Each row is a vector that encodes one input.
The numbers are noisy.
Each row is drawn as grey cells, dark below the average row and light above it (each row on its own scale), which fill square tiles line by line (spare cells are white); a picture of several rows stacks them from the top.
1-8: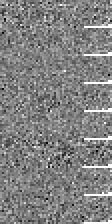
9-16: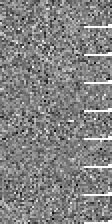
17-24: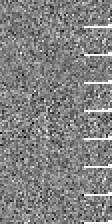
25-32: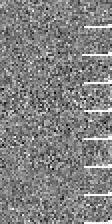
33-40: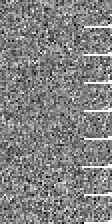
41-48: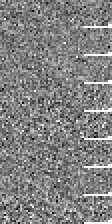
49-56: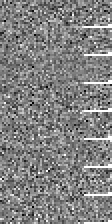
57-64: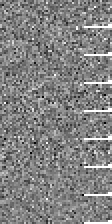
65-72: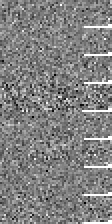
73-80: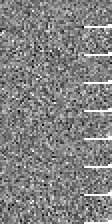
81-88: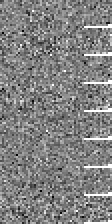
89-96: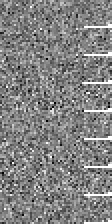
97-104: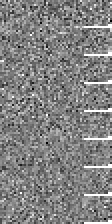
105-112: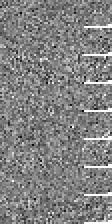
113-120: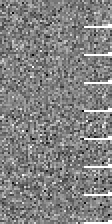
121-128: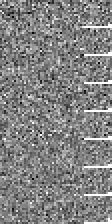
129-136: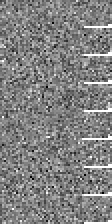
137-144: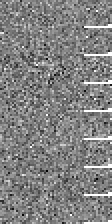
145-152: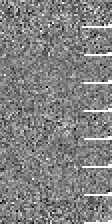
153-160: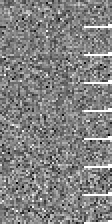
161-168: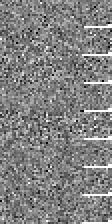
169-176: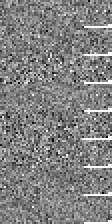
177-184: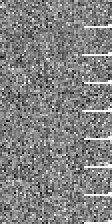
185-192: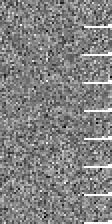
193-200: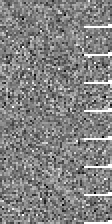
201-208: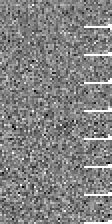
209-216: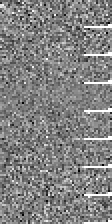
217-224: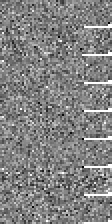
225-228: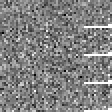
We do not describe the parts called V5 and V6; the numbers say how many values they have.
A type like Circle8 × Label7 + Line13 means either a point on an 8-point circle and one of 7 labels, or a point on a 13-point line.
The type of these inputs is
(Label7 + Line8) × V6 + Tree9 × V5.
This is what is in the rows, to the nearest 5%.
About 35% of them hold a node of a 9-node tree and a value of V5. The rest hold a value of V6, together with either one of 7 labels, or a point on an 8-point line.
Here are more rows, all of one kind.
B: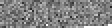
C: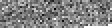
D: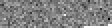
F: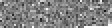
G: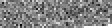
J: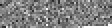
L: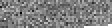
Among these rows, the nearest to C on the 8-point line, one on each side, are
J and L.
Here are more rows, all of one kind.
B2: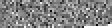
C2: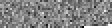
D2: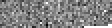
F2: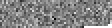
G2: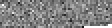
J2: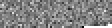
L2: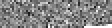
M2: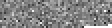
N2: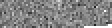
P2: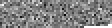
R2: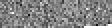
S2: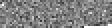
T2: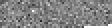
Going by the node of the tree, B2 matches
L2 and R2.
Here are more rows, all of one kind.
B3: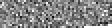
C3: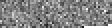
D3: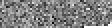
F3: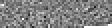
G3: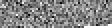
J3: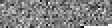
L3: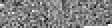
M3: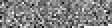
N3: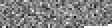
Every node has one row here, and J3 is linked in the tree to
C3, F3 and G3.
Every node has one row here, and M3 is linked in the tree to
C3 and N3.
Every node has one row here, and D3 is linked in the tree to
G3.
